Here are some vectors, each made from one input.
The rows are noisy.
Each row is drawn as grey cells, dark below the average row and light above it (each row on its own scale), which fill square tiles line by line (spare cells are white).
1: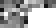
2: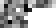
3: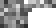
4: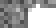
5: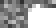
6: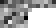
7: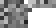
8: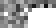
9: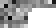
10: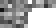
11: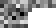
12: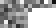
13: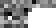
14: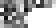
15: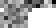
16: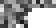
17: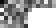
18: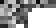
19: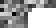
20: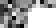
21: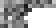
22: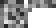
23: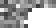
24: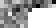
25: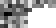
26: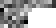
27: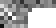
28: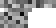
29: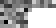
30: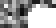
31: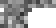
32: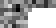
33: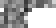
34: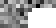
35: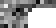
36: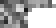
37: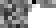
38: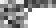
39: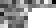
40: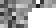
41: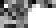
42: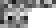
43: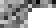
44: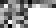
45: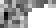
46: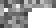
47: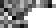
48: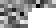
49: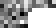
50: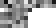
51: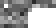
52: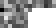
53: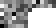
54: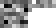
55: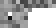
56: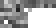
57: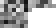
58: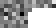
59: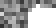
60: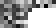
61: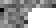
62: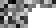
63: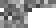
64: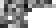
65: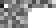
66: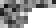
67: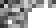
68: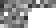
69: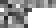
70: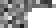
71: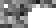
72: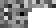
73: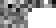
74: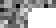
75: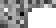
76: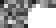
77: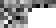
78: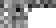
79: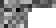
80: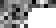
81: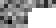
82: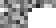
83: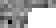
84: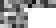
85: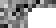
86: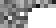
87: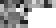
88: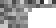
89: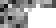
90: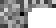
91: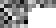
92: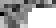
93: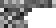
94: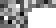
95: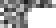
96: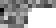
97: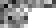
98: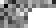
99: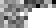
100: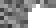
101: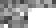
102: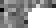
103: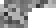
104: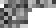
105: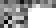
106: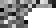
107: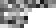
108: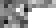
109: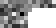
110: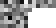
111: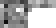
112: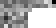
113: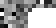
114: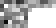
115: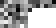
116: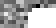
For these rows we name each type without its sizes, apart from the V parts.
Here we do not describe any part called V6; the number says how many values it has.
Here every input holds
a value of V6, together with either a label, or a point on a line.
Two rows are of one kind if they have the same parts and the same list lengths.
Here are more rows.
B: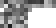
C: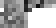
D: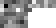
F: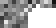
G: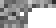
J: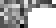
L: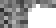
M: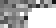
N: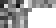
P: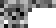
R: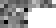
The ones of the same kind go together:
B, C, D, J, L, N, P, R
F, G, M

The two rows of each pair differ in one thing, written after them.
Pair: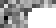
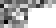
the value of V6
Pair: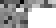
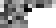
the value of V6
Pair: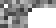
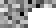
the label
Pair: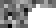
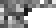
the label
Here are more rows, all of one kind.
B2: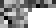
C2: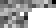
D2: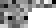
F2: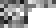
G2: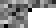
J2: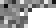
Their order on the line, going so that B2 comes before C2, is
B2, C2, J2, D2, G2, F2.
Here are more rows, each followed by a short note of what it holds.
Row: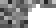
a label and a value of V6
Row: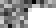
a label and a value of V6
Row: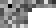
a point on a line and a value of V6
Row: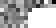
a point on a line and a value of V6
